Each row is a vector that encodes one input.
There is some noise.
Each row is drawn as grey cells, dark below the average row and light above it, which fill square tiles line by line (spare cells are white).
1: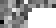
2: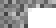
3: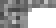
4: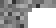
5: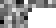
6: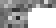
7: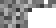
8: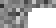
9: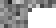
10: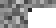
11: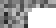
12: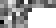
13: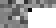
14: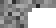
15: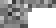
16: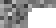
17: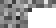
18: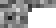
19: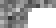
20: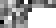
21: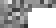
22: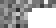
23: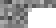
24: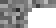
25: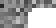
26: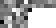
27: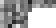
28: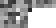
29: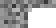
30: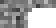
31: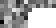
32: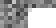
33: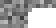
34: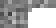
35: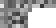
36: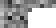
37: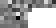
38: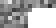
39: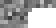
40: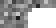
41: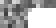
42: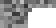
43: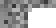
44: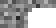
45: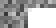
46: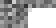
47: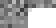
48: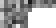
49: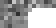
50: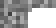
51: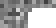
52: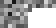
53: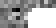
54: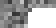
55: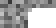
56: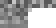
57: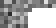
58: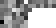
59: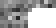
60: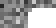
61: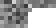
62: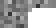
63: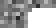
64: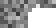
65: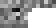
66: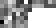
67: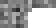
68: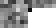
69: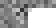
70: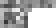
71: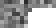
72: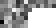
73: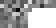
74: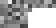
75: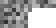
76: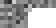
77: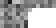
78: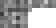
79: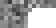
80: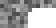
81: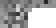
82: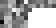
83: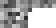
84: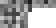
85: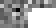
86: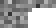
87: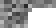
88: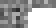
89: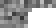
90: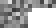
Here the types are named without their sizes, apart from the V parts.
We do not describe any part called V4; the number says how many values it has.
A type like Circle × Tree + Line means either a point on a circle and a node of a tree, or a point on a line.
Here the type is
List(Circle) × V4.
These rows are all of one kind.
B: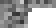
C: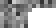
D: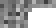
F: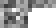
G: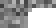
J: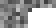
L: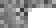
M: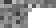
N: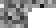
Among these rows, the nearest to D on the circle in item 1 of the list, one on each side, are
F and L.
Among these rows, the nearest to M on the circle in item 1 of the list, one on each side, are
C and N.
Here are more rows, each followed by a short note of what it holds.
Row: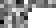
a value of V4, together with the empty list
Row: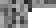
a value of V4, together with a list of two items
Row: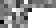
a value of V4, together with the empty list
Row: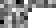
a value of V4, together with the empty list
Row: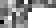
a value of V4, together with the empty list
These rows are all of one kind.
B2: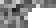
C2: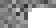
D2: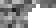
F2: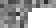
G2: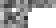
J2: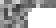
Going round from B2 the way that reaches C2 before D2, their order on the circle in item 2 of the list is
B2, J2, G2, C2, D2, F2.
